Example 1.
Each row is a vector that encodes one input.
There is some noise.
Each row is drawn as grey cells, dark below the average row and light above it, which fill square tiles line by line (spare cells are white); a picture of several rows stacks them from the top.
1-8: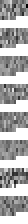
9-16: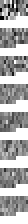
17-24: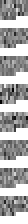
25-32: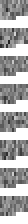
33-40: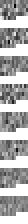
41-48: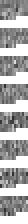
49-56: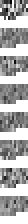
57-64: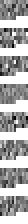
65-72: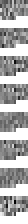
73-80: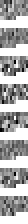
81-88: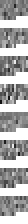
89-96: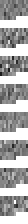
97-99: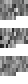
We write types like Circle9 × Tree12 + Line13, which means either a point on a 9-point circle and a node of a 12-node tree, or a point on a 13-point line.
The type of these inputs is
Circle11.
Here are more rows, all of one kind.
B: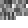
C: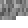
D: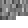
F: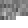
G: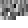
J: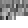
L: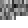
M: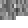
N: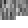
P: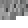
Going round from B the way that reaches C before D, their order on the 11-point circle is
B, L, C, G, M, P, F, J, N, D.
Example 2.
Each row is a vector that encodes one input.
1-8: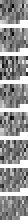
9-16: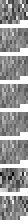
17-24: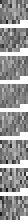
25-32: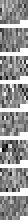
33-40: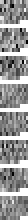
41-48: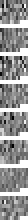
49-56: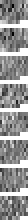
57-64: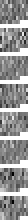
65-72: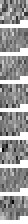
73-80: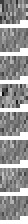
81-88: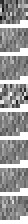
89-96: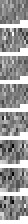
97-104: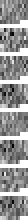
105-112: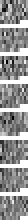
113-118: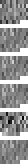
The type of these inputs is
Label5.
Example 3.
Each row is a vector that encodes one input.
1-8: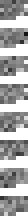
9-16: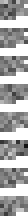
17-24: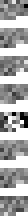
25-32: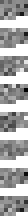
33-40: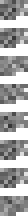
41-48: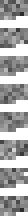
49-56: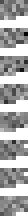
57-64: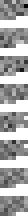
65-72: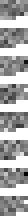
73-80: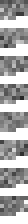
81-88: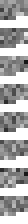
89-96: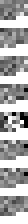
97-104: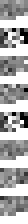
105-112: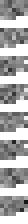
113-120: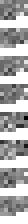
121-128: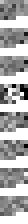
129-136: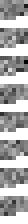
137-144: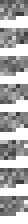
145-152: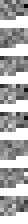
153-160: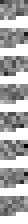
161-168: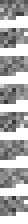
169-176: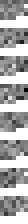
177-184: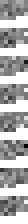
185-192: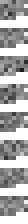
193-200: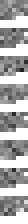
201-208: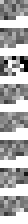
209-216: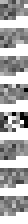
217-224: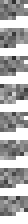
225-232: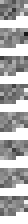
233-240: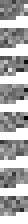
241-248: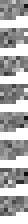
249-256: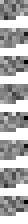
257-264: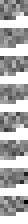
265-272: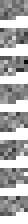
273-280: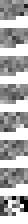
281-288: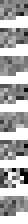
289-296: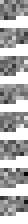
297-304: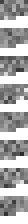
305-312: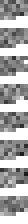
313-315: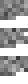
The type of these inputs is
Bool × Bool × Bool × Bool × Bool + Unit.
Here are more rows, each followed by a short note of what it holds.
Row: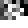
a fixed value
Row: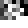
a fixed value
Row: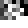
a fixed value
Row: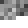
five true/false values
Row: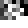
a fixed value
